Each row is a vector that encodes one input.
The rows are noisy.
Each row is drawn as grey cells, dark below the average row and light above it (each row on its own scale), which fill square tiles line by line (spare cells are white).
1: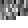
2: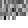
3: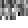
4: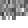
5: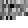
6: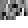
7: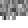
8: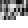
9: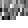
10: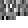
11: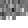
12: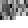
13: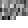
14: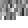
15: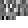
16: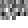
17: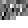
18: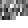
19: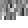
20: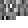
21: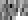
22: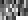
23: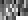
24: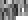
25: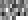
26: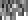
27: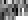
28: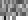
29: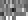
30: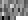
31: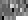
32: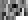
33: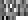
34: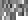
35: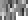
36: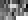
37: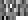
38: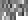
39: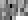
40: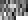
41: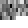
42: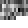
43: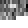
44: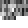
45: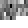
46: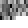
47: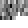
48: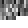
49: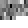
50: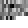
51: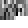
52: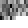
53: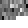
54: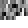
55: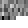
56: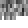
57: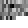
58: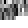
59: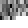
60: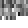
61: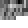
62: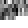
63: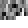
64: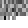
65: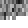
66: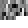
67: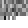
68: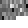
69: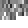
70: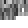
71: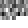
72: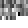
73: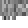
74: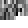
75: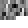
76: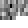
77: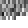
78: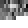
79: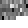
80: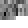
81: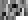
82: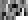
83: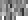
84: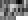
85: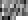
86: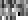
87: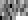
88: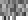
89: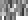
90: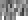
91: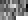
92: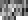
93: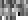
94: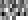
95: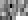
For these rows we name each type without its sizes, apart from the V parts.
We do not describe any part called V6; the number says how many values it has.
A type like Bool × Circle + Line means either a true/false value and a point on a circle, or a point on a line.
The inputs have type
List(Line) × V6.
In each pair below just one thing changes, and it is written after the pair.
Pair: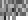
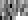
the value of V6
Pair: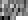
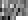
the place on the line in item 2 of the list
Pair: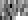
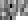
the place on the line in item 1 of the list
